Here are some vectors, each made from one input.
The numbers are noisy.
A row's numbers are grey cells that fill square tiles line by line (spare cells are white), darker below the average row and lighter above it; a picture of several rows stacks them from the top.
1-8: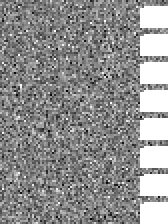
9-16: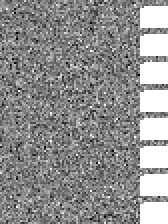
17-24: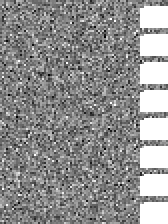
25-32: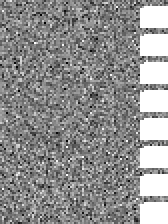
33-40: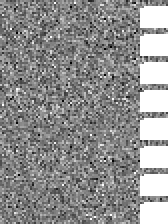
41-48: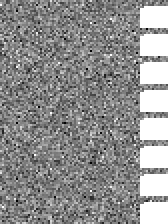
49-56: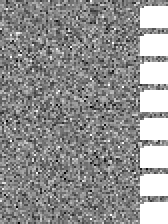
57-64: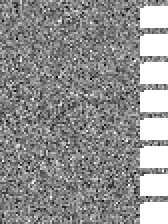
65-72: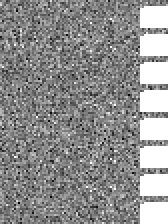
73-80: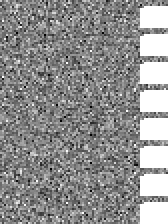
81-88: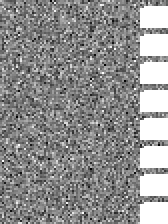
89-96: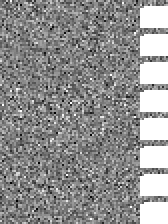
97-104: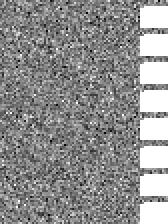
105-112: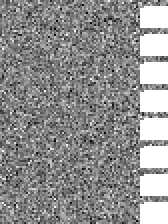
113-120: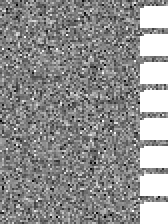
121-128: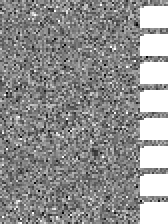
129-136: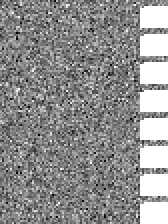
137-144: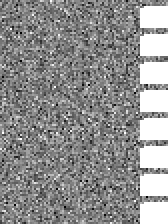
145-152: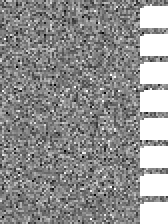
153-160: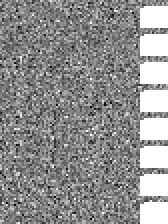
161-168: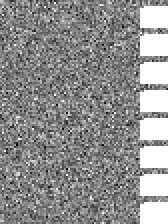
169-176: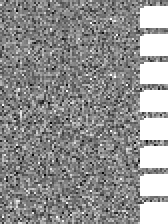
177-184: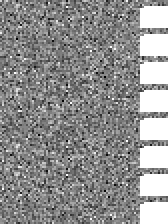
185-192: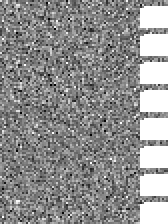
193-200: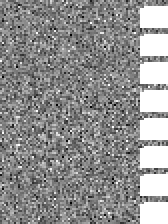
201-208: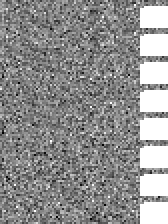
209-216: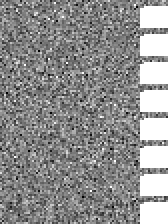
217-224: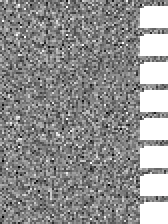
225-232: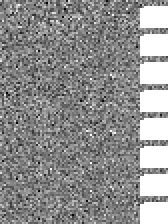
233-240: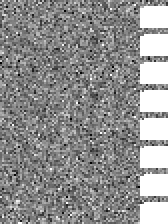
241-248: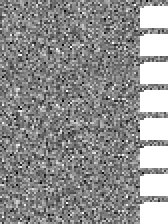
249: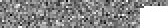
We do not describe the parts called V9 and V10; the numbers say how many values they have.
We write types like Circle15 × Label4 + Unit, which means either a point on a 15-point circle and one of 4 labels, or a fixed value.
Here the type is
Line8 + (Line13 + V10) × V9.
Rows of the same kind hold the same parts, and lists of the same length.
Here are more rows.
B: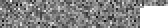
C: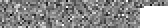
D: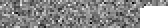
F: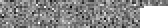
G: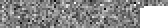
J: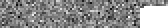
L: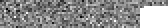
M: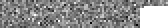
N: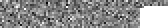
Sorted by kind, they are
B, J, L
C, N
D, F, G, M

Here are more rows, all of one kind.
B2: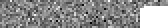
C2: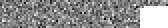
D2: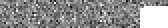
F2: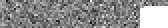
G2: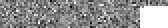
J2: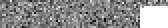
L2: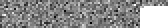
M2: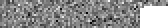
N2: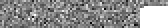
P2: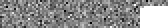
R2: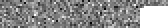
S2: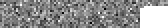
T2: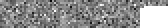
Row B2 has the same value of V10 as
D2, N2, R2 and S2.
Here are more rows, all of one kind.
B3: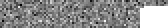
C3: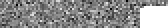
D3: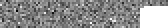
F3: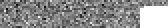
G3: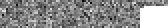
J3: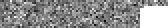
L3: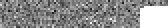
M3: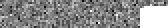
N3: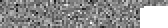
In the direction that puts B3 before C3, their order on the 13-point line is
J3, L3, D3, F3, N3, B3, M3, C3, G3.
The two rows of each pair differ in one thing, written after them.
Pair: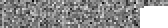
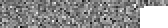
the value of V9
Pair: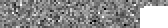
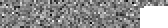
the value of V10
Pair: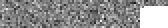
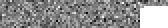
the value of V9
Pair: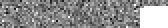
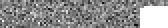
the value of V9
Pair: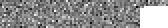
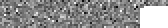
the value of V10
